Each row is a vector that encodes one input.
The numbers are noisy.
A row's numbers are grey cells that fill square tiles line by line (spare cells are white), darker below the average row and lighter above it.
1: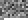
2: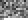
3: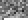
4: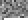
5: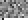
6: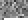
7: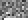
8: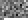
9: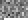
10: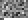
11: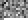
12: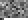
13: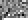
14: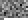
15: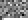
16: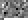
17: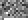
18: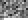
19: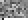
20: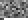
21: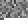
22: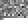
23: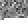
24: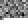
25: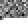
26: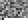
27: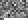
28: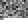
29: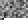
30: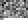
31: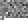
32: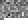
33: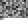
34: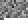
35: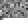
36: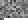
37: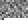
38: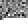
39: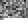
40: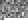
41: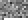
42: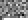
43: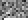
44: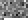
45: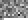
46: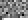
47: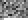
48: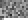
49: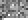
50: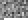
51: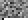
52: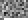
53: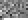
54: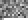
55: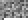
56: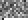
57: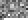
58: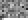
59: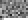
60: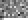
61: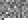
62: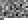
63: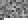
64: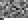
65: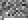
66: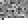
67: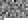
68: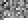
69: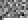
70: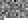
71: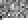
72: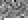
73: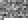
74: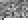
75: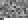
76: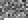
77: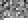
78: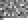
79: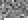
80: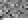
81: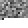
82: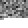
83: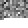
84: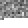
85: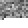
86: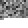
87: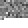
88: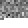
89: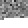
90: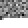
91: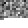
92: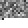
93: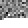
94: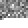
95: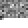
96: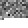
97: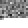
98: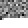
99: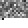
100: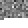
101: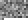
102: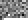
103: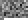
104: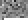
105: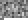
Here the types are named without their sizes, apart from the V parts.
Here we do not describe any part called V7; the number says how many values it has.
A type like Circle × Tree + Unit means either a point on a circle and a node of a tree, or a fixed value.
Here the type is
Line × (Line + V7).
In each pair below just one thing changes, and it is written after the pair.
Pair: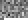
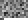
the place on the line
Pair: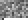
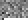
the place on the line
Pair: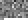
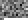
the place on the line
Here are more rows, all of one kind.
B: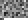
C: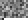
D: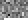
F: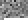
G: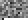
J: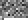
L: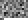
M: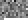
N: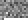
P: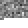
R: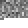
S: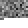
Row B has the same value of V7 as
D, L, P and R.
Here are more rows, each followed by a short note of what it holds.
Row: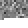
a point on a line and a value of V7
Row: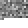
a point on a line and a value of V7
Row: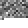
a point on a line and a value of V7
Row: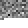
a point on a line and a value of V7
